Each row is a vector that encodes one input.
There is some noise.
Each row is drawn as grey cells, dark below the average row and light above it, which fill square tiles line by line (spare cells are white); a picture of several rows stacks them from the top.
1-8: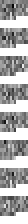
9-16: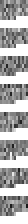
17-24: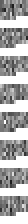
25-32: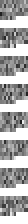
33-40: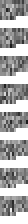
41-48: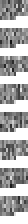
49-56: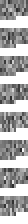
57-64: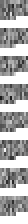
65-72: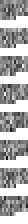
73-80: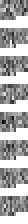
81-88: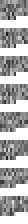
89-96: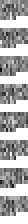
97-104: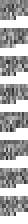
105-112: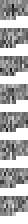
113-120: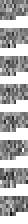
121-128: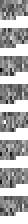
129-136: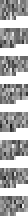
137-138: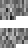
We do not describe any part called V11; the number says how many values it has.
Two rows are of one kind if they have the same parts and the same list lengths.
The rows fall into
2 kinds.
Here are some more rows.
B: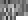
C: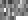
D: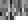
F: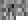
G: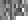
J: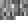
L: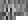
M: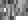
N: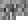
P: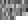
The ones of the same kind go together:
B, C, D, G, J, L, M, P
F, N

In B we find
a value of V11.
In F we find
a point on an 8-point circle and a true/false value.
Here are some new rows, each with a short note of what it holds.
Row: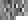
a value of V11
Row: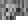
a value of V11
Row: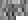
a point on an 8-point circle and a true/false value
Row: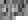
a value of V11
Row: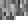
a value of V11
